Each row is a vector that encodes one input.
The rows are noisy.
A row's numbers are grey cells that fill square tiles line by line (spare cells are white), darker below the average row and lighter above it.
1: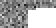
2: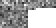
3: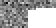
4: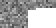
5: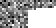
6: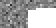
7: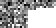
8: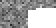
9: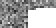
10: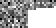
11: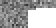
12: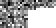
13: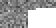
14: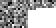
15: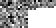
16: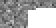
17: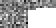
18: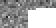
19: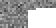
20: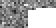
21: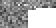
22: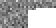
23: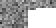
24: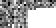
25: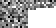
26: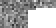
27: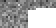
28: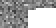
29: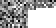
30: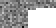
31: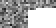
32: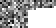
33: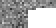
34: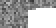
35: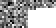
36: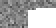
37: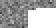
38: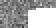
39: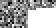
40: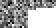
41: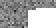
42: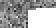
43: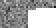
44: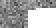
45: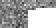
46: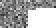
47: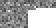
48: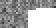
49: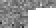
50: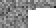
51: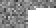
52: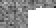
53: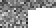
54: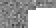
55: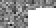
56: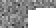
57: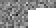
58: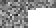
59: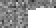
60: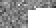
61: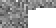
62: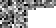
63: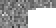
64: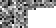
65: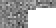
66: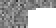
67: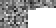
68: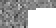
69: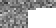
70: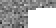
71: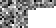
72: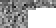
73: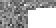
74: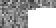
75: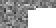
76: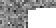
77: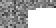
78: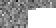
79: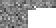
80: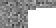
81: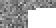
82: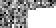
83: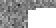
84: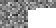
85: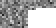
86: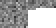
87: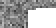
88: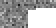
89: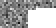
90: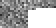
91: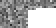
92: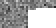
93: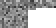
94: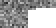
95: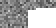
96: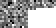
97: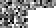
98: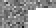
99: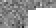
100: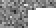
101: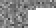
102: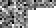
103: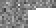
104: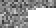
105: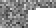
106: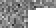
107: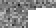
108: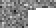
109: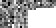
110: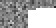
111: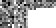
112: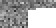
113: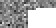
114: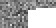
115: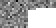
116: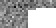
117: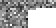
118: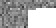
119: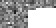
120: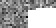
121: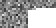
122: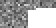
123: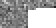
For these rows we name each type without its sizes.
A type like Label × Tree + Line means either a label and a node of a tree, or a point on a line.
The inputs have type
(Circle + Unit) × Line + Label.
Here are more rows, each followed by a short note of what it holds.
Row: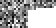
a label
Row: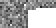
a point on a line
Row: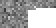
a point on a circle and a point on a line
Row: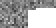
a point on a line
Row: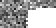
a point on a circle and a point on a line
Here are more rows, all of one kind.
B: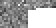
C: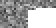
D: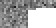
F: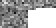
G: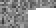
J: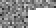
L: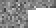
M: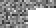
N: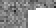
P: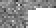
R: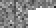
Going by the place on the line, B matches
G, L, M and P.
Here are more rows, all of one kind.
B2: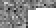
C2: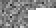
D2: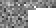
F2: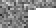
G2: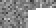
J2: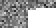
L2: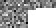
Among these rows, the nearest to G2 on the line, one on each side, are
C2 and D2.
